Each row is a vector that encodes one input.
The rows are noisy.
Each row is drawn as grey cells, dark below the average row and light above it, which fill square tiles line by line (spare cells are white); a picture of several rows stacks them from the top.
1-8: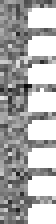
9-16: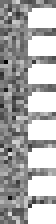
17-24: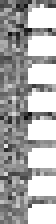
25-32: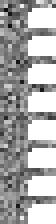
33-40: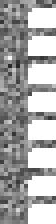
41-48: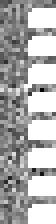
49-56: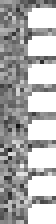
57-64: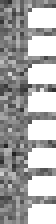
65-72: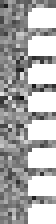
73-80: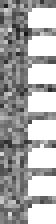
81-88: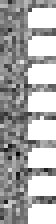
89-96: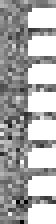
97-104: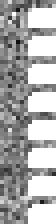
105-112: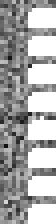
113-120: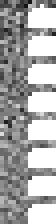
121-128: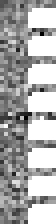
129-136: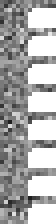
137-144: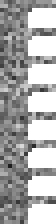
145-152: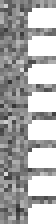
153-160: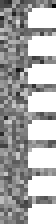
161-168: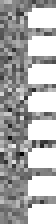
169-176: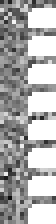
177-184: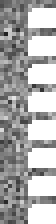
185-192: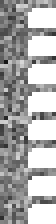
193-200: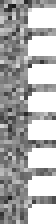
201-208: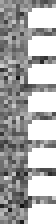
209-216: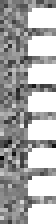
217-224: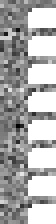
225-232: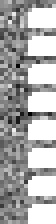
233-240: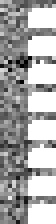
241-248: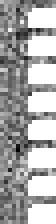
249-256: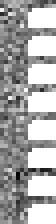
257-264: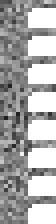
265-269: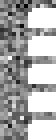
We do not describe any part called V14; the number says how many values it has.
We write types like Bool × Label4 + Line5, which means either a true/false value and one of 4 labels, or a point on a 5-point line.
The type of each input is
Bool × (Circle8 + Circle11) + V14.
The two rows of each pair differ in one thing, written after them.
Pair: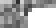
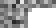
the true/false value
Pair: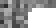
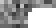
the true/false value
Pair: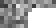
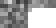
the place on the 8-point circle
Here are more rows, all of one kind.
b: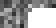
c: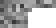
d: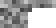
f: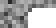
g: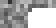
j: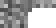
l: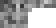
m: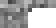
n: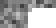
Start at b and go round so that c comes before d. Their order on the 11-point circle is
b, c, n, l, d, f, j, g, m.
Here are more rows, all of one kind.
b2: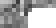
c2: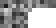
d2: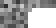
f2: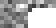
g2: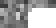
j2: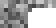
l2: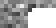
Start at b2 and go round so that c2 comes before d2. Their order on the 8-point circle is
b2, c2, j2, d2, g2, f2, l2.
